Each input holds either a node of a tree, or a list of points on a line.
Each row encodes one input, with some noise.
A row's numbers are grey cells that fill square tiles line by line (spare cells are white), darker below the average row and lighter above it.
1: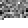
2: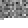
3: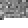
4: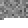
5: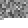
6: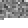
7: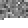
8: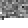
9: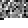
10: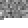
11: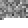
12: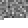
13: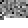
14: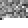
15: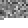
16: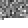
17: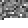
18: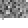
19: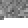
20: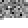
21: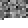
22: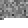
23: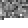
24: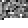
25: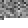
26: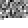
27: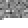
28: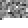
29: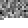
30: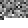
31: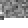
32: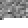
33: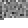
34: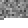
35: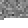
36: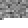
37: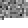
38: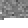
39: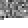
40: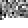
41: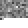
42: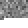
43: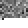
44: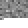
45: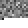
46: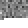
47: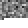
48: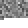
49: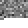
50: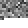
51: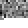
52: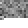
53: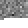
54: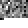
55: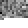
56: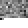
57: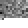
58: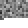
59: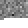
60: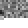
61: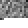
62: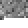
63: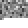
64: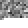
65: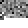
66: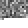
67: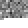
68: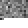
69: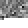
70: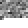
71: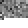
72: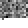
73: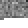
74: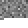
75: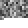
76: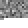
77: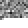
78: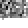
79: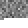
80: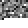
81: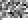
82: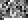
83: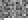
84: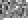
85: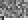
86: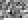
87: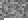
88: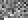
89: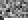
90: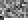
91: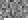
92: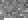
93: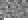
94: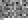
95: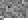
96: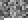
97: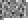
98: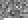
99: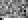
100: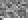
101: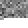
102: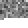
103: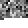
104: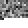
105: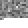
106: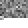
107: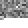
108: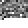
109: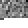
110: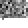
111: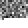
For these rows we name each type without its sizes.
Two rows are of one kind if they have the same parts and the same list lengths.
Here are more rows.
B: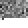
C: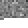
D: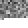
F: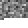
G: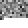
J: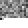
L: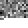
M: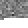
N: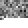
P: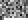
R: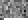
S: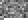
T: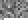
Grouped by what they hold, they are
B, D, G, L, T
C, J
F, M, N, R, S
P

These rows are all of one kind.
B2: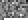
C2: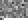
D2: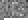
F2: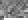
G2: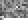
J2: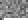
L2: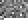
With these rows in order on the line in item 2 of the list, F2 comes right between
B2 and D2.
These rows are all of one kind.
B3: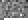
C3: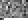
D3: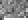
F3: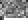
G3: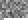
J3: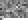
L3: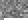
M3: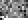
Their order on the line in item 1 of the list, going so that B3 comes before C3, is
F3, D3, L3, B3, M3, J3, C3, G3.
